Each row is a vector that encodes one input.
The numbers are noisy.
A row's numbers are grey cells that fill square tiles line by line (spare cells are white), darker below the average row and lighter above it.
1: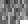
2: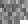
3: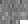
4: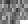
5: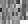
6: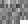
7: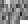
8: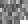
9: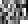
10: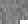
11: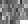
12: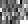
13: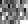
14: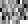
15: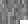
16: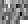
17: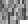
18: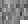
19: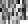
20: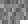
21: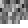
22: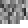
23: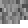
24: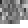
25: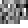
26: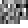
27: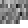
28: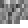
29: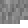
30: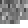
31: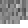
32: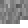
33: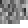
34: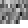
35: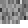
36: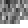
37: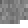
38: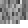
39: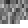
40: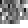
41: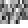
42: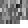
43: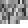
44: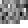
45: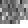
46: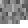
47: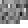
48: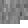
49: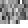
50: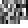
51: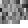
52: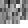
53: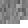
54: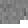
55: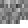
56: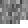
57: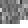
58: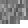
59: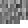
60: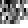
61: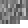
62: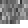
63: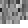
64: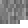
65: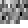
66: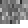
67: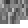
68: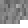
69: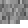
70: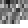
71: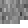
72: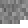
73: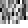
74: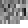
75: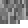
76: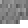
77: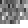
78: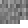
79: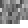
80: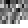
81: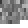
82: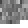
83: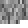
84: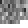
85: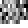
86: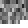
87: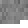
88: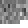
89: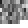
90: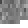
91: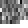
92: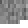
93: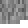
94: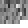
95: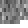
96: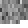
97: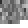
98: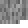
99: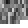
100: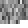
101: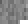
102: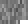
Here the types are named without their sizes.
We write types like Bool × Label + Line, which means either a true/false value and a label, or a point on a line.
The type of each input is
Bool × Line.
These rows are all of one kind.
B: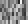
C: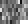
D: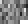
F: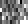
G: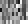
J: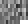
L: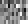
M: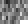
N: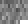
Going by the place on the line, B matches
C and L.
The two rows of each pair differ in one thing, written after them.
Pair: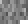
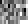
the true/false value
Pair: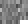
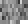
the place on the line
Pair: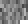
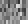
the true/false value
